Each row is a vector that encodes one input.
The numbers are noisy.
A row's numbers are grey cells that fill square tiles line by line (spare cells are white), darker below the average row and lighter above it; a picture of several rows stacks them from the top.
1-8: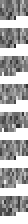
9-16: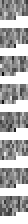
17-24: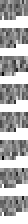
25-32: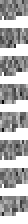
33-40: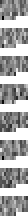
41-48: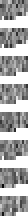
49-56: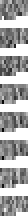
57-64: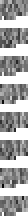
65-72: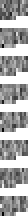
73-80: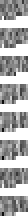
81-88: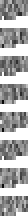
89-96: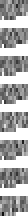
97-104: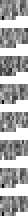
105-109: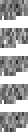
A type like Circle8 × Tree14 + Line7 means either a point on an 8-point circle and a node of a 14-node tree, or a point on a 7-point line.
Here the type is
Bool × Tree10 + Line5.
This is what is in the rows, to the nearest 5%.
About 35% of them hold a point on a 5-point line. The rest hold a node of a 10-node tree and a true/false value.
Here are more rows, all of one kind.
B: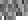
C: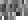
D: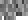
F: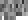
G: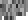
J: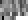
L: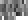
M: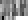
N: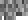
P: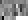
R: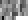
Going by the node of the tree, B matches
D and N.
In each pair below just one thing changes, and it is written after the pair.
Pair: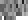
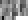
the true/false value
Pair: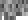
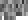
the node of the tree
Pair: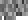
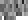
the node of the tree
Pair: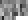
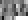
the node of the tree
